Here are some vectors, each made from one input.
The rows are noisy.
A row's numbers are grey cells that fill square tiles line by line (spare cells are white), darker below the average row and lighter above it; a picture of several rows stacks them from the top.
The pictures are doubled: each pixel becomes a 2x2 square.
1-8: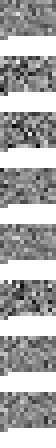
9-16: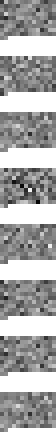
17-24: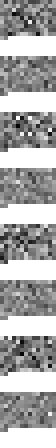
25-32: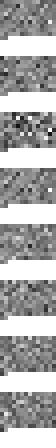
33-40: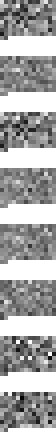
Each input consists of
either one of 4 labels, or a point on a 6-point line.
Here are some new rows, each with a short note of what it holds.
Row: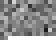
a point on a 6-point line
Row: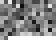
one of 4 labels
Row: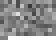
a point on a 6-point line
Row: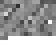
a point on a 6-point line
